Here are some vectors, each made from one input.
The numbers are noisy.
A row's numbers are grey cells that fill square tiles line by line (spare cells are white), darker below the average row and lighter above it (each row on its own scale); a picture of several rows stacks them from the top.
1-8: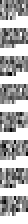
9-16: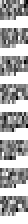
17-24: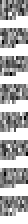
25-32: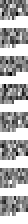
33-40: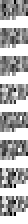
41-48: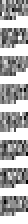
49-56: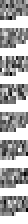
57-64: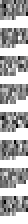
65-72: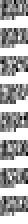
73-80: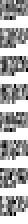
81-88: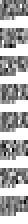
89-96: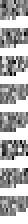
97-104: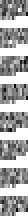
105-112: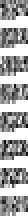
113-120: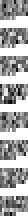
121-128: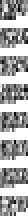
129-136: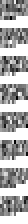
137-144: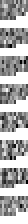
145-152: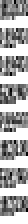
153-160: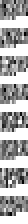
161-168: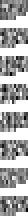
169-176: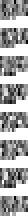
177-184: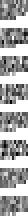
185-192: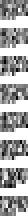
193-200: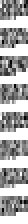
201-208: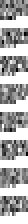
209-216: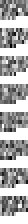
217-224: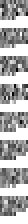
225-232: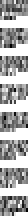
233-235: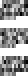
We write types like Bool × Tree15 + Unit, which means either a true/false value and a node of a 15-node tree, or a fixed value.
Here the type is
Bool × Bool × Bool × (Circle6 + Unit) + List2(Line7).
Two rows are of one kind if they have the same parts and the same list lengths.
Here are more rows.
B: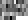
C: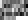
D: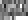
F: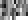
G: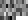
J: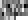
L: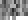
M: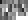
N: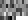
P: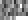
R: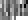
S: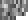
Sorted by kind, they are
B, S
C, D, P, R
F, J, L
G, N
M

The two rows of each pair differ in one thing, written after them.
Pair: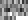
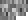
the place on the 7-point line in item 1 of the list
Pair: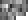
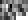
the place on the 7-point line in item 1 of the list
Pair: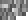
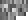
the place on the 7-point line in item 1 of the list
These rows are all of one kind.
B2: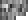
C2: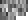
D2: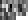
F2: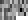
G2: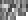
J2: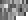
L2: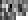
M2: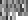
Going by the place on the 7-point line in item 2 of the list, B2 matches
D2 and L2.
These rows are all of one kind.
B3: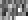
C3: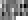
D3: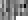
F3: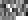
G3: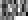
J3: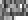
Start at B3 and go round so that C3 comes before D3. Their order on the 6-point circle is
B3, F3, J3, G3, C3, D3.
